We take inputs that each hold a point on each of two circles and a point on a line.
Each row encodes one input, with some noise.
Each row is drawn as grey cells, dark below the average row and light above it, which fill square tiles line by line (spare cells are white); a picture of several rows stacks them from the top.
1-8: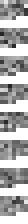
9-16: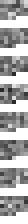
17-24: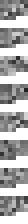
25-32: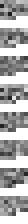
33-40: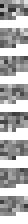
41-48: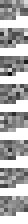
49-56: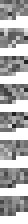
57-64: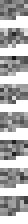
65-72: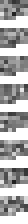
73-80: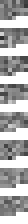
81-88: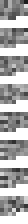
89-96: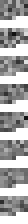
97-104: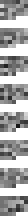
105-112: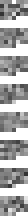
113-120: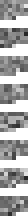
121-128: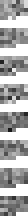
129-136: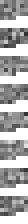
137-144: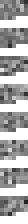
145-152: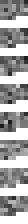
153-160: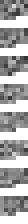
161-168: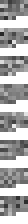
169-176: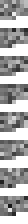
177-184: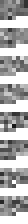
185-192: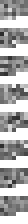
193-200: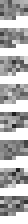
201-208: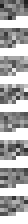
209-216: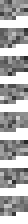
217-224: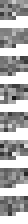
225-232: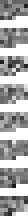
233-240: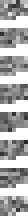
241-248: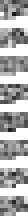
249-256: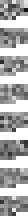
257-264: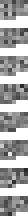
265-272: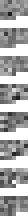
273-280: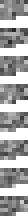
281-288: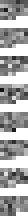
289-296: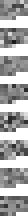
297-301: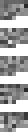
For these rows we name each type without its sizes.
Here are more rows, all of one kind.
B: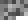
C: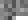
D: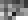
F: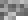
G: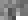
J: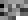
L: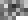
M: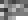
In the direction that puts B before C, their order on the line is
M, B, D, C, G, J, F, L.
